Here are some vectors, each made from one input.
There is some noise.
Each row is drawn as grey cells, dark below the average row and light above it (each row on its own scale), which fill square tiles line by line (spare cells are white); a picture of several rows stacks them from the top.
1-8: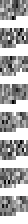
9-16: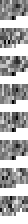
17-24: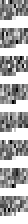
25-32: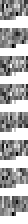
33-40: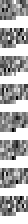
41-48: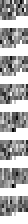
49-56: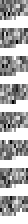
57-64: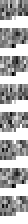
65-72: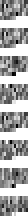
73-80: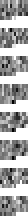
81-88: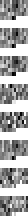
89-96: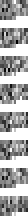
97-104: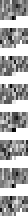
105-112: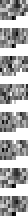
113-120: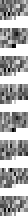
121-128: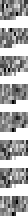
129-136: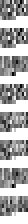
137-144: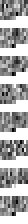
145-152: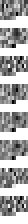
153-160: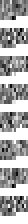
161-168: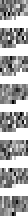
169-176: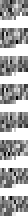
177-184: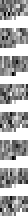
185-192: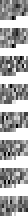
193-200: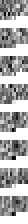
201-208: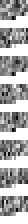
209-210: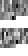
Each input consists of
either one of 8 labels, or a point on each of two 3-point lines.
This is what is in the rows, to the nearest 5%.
About 70% of them hold one of 8 labels. The rest hold a point on each of two 3-point lines.
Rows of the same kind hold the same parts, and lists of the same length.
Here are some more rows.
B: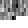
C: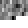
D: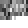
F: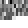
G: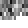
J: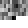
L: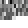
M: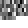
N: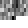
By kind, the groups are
B, C, J, N
D, F, G, L, M

